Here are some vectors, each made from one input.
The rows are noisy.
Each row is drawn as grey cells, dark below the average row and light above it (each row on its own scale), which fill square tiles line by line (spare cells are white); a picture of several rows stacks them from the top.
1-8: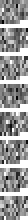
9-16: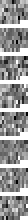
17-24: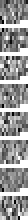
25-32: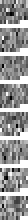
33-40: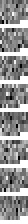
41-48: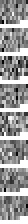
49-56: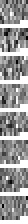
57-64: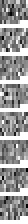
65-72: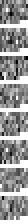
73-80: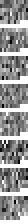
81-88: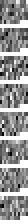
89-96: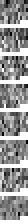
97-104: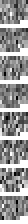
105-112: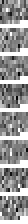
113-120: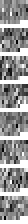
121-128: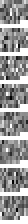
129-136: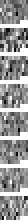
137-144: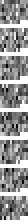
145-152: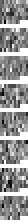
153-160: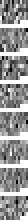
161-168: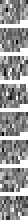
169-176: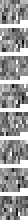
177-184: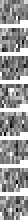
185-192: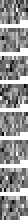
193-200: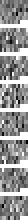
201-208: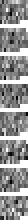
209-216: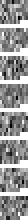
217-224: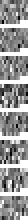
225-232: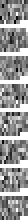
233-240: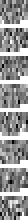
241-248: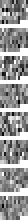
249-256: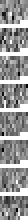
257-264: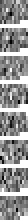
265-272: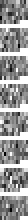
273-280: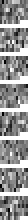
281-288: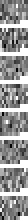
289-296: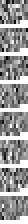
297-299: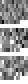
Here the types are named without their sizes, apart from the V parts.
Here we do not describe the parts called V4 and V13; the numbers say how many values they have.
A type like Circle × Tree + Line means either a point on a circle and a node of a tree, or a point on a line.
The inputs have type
Bool × Bool × Bool × Bool × (Line + V4) + V13.
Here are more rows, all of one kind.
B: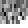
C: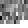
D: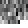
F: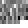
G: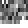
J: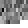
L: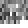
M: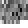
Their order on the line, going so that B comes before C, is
D, G, M, F, J, L, B, C.
